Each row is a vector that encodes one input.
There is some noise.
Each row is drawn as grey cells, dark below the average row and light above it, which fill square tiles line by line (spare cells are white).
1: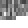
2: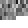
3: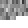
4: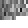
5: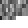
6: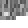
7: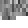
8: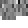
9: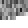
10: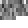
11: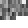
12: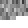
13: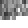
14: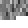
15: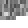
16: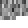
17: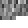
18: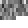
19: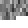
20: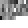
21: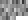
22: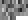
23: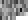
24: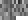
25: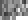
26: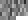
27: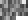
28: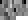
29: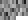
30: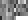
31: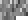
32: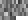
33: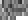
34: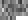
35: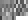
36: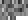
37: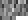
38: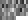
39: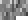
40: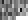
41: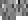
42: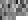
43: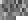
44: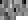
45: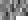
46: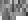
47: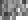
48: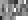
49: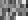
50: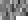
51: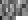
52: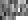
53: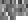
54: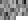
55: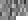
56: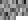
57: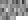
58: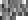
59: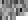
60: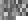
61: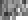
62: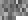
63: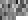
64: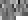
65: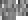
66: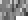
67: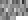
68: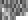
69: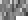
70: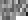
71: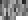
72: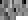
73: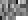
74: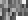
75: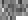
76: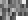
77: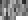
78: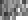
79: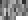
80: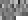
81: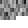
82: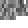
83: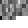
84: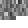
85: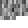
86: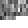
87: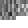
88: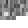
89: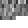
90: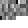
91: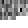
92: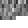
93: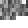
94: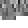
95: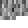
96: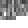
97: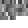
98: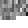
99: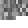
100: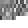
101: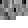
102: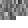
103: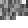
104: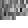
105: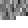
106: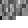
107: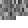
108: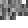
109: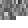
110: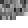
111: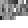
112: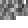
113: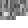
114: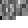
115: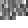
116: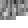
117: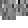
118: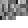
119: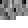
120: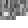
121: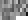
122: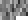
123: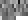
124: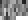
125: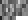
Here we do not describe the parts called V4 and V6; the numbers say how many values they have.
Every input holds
a point on a 5-point line, together with either a true/false value and a value of V4, or a value of V6.
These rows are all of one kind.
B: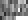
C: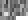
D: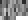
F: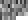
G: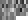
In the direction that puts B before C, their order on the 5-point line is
B, G, F, C, D.
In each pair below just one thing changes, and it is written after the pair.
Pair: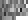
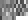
the value of V6
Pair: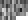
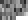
the value of V6
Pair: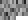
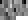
the value of V6
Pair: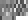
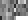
the place on the 5-point line
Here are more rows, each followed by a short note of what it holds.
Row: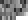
a point on a 5-point line and a value of V6
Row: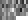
a point on a 5-point line and a value of V6
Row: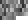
a point on a 5-point line and a value of V6
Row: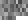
a point on a 5-point line, a true/false value and a value of V4
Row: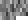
a point on a 5-point line, a true/false value and a value of V4
